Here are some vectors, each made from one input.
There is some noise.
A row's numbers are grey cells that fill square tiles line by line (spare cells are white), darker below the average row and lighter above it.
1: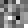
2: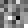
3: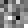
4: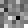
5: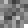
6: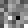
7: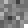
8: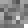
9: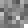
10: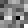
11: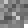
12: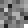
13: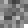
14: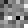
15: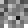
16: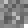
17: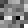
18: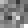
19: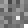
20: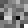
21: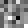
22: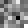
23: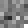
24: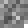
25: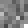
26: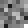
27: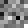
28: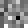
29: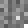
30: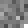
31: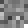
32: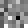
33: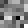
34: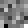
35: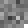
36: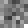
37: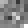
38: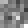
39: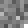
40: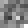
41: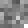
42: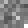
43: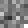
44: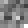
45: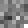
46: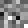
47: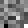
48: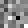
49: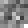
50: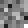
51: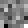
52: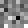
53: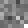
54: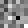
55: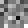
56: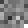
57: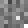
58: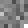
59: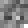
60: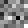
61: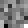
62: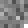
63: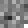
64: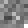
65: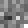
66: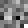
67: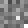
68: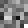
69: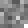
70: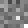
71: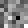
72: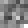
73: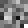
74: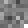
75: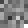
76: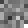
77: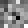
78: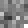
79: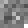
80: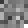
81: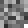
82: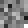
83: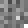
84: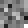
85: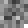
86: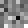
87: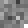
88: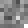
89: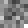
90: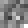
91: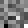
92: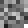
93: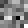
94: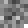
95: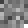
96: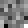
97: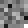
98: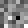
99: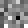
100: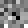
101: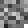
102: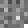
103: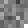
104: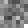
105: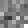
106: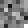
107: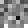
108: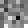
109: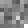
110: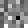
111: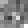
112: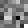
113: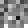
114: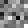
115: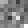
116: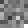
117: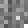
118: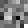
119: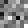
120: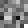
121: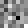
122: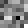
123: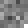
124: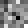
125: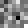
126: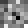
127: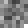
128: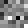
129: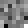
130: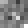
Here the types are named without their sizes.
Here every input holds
a true/false value, together with either a label, or a point on a line.
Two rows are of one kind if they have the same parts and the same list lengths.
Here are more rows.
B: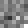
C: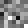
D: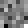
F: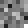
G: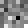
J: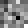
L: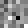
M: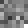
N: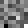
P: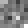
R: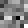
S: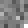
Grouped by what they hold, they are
B, C, G, J, L, M, P, S
D, F, N, R

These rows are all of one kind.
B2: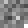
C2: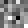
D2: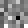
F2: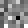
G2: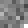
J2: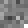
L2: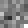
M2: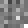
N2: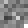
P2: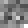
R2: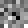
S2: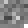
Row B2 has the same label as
D2, F2, N2 and S2.
